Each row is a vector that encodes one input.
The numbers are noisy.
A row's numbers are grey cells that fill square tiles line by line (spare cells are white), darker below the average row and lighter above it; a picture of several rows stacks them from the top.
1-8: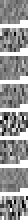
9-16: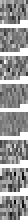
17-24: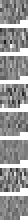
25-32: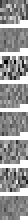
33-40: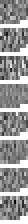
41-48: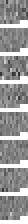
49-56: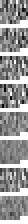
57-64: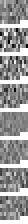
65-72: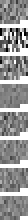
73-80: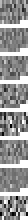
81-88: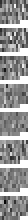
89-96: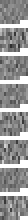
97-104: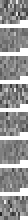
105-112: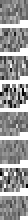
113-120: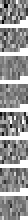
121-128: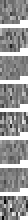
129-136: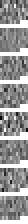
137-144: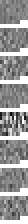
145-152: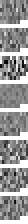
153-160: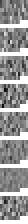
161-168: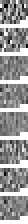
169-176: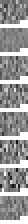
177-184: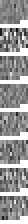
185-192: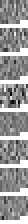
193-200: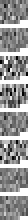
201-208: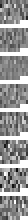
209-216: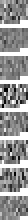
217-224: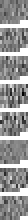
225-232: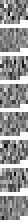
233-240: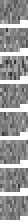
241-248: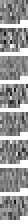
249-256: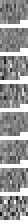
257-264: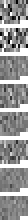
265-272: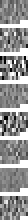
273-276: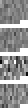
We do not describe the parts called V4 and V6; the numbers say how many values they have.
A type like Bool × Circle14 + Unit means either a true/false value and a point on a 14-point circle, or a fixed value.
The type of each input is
(Bool × Circle8 + Line3 × Line5) × V4 + V6.
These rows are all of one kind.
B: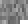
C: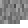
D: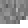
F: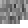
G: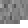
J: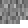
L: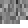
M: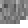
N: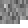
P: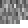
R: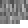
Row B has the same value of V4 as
C, F, G and L.
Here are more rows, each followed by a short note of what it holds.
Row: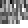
a point on a 3-point line, a point on a 5-point line and a value of V4
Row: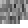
a point on an 8-point circle, a true/false value and a value of V4
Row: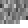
a value of V6
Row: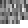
a point on an 8-point circle, a true/false value and a value of V4
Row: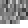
a value of V6
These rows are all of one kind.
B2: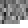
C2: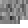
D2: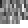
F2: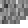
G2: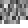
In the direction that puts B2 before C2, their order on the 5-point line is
D2, G2, F2, B2, C2.
